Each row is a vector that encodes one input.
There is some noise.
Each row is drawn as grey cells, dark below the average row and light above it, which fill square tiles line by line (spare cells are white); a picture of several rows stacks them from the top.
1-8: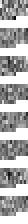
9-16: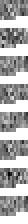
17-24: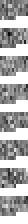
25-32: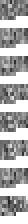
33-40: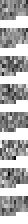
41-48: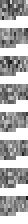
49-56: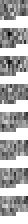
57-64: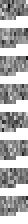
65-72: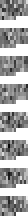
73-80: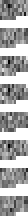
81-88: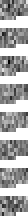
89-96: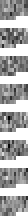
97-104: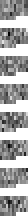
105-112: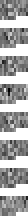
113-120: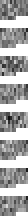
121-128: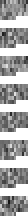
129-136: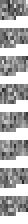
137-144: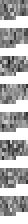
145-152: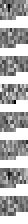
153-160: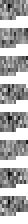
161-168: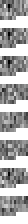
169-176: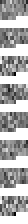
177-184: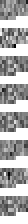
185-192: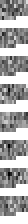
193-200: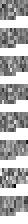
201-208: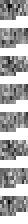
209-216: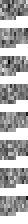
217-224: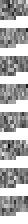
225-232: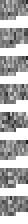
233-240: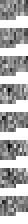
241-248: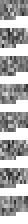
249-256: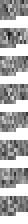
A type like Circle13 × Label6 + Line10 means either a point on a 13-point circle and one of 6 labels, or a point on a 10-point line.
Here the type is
Bool × (Line9 + Line13) + List2(Line7).
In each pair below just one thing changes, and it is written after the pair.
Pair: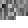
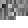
the place on the 13-point line
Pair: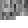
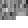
the place on the 13-point line
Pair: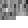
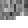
the place on the 13-point line
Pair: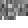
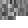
the place on the 13-point line
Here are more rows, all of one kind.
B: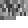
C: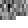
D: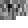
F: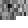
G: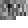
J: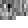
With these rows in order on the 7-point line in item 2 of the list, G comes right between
D and J.
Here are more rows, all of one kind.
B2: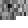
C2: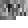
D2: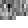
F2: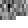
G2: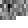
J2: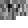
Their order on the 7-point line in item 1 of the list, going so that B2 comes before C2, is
D2, F2, G2, B2, C2, J2.
